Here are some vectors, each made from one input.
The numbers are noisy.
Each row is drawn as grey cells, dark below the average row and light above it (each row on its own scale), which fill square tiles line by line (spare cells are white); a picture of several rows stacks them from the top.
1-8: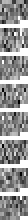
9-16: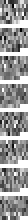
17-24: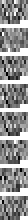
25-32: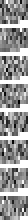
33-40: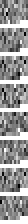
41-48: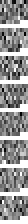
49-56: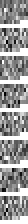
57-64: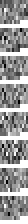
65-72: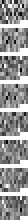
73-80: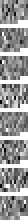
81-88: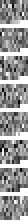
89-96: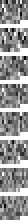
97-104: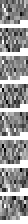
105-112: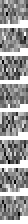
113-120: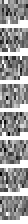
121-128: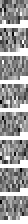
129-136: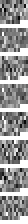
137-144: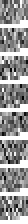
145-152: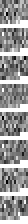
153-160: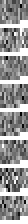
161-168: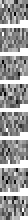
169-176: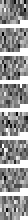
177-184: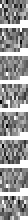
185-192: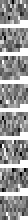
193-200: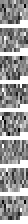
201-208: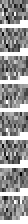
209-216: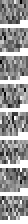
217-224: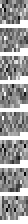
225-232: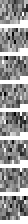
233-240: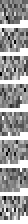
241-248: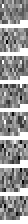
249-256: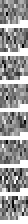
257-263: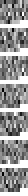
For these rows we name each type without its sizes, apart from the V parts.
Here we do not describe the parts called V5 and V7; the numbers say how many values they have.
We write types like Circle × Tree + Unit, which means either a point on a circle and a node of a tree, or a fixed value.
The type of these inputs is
(Bool × Line + V5) × (Line + V7).
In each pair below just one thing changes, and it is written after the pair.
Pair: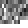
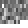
the place on the line
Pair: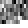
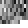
the place on the line
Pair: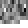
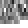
the true/false value
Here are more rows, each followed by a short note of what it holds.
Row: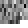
a point on a line and a value of V5
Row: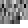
a point on a line and a value of V5
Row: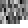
a value of V5 and a value of V7
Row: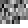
a point on a line and a value of V5
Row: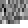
a point on a line and a value of V5
